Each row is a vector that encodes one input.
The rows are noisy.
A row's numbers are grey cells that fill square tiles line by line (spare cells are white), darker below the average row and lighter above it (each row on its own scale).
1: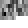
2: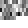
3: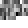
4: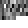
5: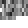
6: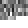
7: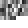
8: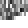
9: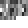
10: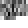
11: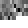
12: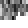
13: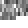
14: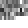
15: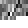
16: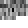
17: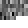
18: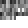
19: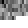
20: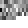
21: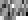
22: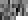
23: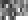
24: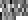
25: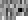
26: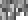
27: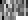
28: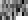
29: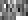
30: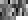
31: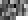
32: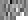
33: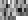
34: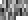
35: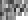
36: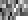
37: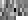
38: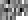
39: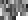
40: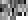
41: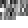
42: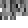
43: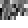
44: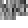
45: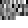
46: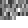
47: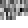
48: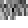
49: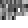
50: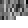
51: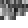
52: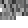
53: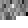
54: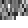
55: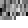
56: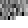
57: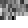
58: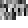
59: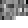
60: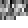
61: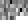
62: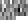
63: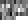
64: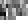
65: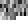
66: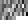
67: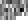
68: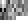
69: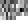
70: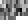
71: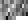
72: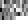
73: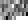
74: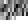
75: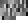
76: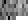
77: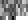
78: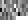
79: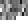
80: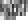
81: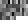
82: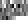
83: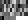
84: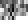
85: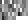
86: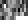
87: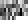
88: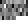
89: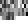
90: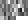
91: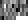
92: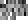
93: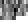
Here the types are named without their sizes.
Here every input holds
a label and four true/false values.
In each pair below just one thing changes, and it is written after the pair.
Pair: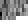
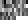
one of the four true/false values
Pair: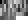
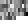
the label
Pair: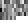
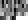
the label
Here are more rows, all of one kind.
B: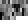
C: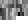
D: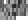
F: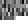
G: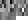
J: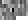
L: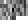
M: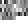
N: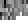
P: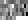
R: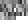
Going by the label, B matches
F and N.
